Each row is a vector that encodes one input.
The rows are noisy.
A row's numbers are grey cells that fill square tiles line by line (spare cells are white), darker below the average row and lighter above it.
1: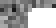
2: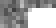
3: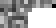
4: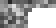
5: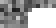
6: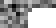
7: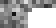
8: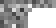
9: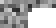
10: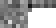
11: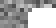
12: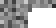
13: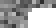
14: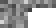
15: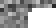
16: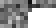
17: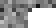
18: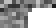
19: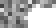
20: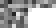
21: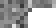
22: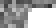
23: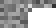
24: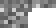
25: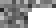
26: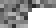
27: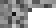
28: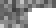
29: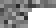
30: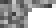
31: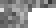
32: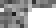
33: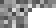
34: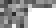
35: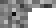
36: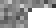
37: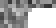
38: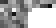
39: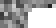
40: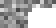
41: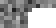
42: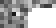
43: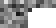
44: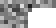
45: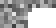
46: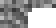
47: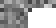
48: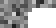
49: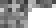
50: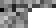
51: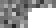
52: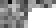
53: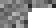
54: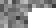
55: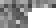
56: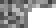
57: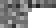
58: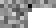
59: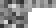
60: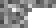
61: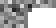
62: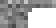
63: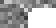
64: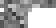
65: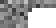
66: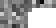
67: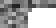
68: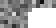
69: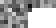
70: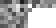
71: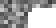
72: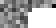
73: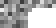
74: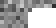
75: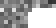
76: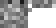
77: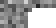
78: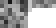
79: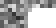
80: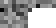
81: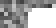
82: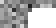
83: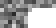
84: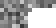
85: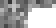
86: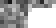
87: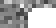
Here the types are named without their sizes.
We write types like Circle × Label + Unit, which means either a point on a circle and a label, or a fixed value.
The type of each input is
Label × (Label + Tree).
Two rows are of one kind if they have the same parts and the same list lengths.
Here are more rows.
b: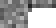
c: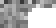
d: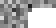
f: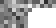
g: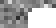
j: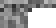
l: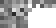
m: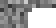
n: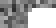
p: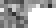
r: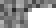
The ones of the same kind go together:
b, d, g, j, m, n, r
c, f, l, p

